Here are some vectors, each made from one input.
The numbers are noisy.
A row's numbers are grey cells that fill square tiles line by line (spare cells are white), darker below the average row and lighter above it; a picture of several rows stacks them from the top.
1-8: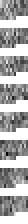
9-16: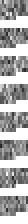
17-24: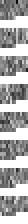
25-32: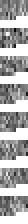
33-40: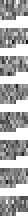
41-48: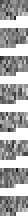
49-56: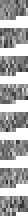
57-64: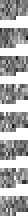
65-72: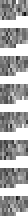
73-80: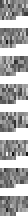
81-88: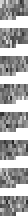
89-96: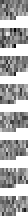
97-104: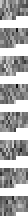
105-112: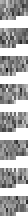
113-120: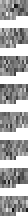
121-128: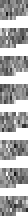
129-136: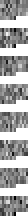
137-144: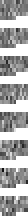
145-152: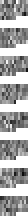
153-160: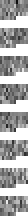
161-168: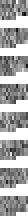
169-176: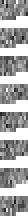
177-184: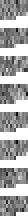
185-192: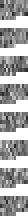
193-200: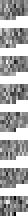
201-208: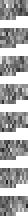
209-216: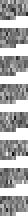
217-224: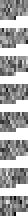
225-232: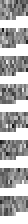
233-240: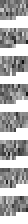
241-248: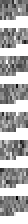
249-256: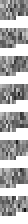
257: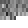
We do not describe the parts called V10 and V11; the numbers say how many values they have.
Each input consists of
either a fixed value, or a node of a 12-node tree, or four true/false values, or a value of V10 and a value of V11.
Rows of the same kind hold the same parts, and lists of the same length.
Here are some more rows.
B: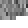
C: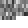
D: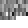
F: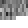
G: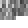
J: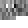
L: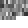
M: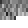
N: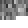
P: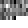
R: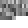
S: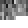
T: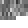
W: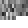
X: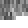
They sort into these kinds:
B, F, M, N, S, T, X
C, D, L, R
G, J, W
P

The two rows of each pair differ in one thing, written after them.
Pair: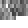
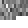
the value of V10
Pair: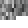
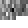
the value of V10
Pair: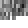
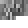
the value of V11
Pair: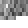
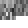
the value of V11
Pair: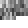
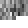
the value of V10
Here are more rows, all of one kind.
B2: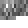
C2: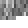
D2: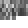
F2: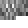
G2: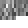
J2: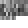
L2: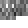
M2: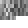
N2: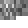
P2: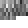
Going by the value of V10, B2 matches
C2 and G2.
